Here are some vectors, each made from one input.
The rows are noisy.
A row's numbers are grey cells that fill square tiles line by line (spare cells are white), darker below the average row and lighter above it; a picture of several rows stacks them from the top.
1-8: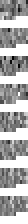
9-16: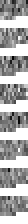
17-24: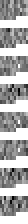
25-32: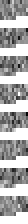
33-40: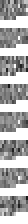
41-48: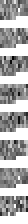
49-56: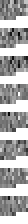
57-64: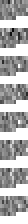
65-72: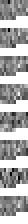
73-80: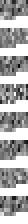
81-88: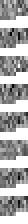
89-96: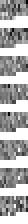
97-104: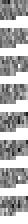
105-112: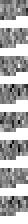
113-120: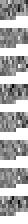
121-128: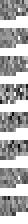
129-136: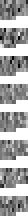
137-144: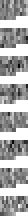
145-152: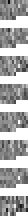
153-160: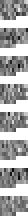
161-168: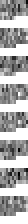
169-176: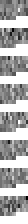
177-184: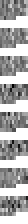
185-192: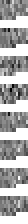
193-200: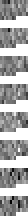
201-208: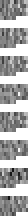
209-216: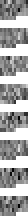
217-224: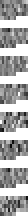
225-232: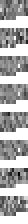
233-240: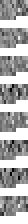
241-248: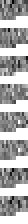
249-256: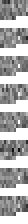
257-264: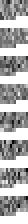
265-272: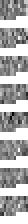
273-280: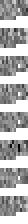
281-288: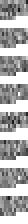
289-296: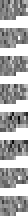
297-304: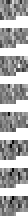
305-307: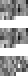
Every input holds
either a point on a 9-point line and a true/false value, or a list of up to two points on a 10-point line.
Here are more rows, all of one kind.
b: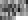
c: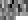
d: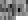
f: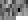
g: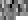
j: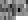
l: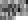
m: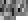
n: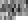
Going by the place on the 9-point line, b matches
d, j and l.
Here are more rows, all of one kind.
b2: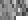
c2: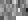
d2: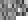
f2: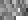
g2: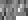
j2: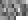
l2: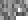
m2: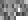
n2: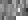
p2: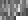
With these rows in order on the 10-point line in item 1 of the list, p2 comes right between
g2 and n2.
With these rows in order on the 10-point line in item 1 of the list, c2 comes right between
f2 and n2.
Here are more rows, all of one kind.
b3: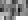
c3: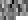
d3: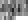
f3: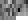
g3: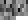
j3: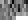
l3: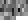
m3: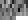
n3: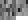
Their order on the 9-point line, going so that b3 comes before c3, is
b3, d3, l3, g3, n3, f3, m3, j3, c3.
